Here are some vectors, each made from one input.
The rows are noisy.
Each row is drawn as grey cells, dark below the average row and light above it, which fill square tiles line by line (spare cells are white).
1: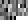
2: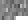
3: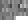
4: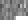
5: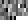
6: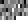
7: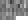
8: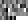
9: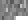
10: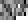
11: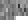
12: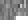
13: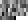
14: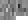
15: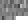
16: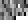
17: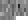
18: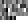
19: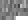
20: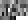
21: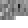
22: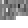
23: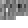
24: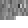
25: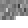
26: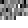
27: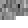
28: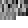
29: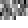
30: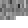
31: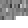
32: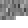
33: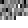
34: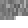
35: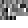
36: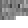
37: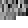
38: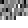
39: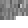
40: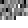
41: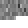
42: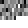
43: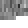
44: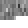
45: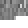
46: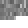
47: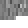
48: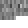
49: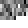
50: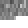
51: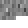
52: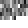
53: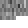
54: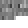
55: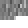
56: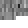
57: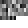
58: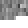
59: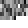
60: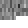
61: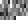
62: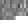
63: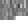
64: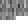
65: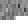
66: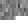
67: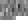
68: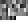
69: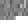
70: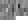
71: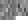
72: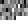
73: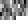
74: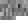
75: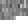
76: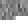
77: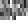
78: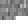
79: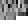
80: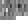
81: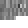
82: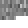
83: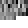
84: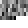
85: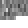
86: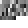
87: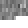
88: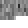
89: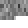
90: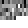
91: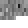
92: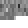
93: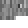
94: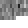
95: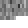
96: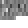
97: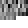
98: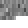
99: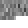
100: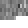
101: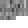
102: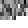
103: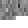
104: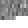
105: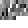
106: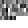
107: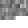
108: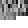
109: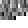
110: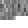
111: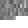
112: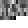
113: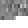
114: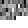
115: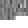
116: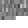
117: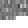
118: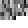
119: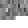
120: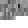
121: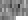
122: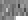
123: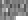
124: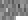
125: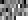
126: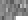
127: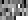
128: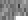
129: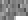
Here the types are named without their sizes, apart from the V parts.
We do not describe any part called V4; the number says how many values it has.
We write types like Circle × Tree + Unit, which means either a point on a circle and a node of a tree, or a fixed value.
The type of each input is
(Bool × Bool × Bool + V4) × V4 + List(Line).
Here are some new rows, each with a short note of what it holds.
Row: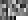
a list of one item
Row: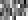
a list of two items
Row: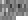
two values of V4
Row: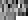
the empty list
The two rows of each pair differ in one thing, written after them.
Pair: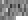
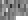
one of the three true/false values
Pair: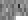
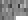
the value of V4
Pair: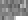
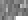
one of the three true/false values
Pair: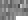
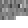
one of the three true/false values
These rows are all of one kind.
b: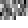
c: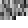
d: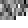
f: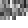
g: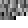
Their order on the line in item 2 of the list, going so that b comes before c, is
b, f, c, g, d.
